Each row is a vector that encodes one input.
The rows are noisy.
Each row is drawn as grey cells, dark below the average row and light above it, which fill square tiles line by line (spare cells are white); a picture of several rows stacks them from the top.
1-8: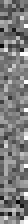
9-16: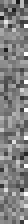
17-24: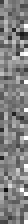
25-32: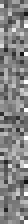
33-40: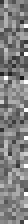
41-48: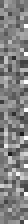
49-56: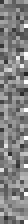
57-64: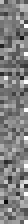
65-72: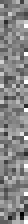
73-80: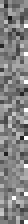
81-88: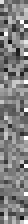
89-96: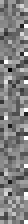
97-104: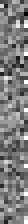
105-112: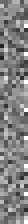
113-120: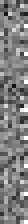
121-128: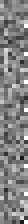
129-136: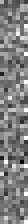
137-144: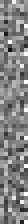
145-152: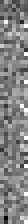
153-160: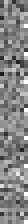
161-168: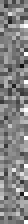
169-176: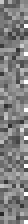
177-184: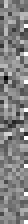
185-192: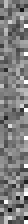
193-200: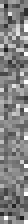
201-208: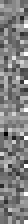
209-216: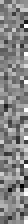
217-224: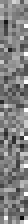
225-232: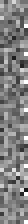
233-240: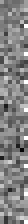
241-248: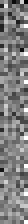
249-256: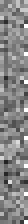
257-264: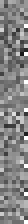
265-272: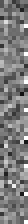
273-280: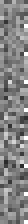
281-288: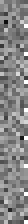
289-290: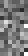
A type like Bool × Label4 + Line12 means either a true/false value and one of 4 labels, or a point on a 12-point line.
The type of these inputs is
Circle6 × Circle6 × (Circle6 + Unit) + Line11.
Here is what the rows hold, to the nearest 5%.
About 60% of them hold a point on each of two 6-point circles, together with either a point on a 6-point circle, or a fixed value. The rest hold a point on an 11-point line.
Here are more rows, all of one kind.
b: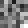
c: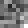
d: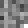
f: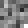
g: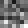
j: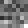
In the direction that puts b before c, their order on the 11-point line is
d, b, c, j, g, f.
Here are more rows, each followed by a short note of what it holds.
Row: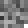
a point on an 11-point line
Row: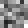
a point on each of two 6-point circles
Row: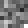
a point on an 11-point line
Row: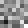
a point on each of three 6-point circles
